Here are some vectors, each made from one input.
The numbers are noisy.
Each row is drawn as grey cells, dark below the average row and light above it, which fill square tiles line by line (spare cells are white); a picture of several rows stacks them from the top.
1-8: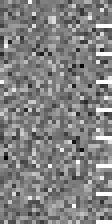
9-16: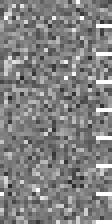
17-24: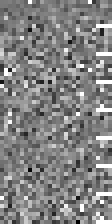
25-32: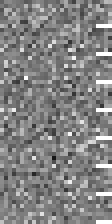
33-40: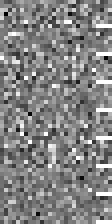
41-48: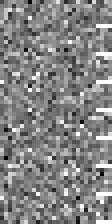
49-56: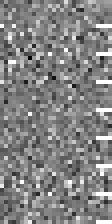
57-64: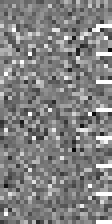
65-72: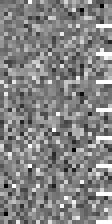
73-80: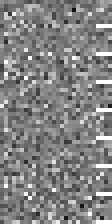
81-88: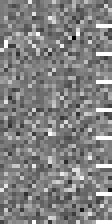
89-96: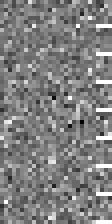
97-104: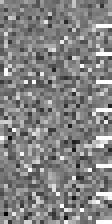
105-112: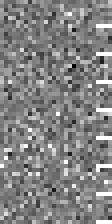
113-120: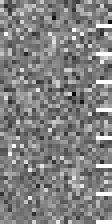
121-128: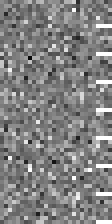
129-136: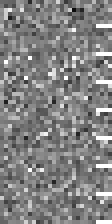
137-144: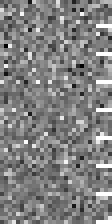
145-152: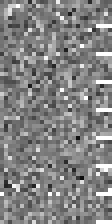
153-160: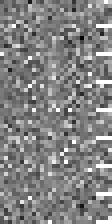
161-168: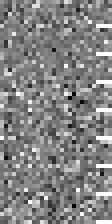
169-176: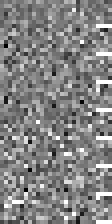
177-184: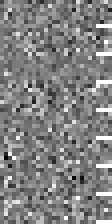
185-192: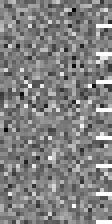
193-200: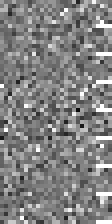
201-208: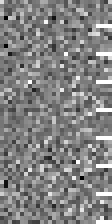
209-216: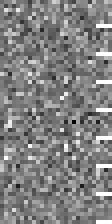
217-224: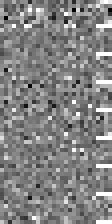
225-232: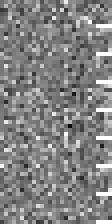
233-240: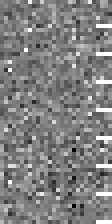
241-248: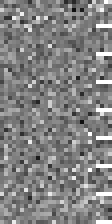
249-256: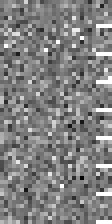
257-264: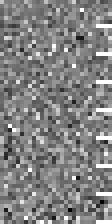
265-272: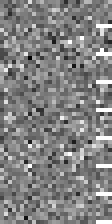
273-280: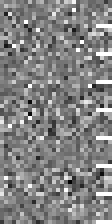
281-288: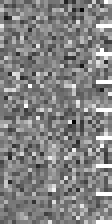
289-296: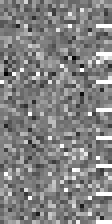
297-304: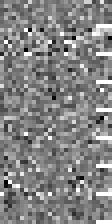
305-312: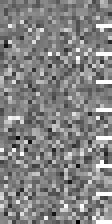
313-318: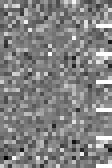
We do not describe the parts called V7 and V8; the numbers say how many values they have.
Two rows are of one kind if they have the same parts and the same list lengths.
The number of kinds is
4.
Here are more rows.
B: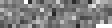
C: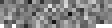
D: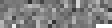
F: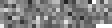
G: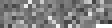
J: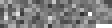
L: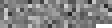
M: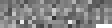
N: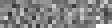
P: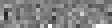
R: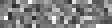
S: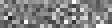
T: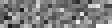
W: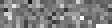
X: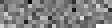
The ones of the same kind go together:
B, T, W
C, D, F, L, X
G, J, M, N, R
P, S

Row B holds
a value of V7 and a value of V8.
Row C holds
a node of a 9-node tree and a value of V7.
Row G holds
a point on a 10-point circle, a node of a 9-node tree and a true/false value.
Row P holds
a point on a 10-point circle, a true/false value and a value of V8.
